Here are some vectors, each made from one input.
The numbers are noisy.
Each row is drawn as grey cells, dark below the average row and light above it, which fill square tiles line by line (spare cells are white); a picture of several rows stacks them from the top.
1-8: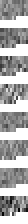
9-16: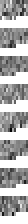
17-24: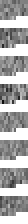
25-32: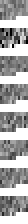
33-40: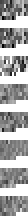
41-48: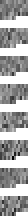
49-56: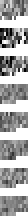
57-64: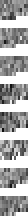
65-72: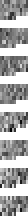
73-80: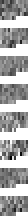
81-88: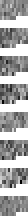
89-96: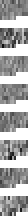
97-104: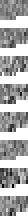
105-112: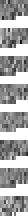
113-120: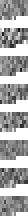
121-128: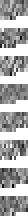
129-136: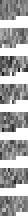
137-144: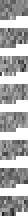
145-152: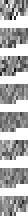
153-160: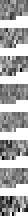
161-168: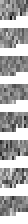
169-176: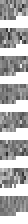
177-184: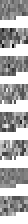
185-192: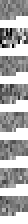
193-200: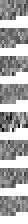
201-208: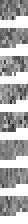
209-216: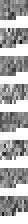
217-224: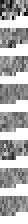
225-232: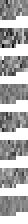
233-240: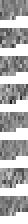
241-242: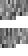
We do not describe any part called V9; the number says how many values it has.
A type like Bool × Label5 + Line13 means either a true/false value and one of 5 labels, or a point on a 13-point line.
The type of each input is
Bool × (Tree11 + Unit) × V9 + Circle11 + Unit.
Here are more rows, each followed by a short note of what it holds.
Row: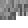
a point on an 11-point circle
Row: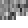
a point on an 11-point circle
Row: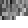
a true/false value and a value of V9
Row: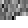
a fixed value
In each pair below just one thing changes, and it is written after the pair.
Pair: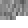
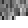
the node of the tree
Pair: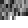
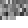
the true/false value
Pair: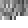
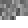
the true/false value
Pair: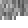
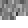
the true/false value
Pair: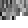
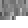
the node of the tree
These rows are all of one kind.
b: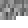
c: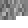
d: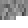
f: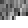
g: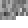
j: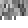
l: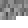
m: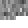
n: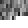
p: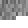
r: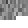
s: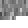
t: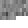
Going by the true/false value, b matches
j, l, p and r.
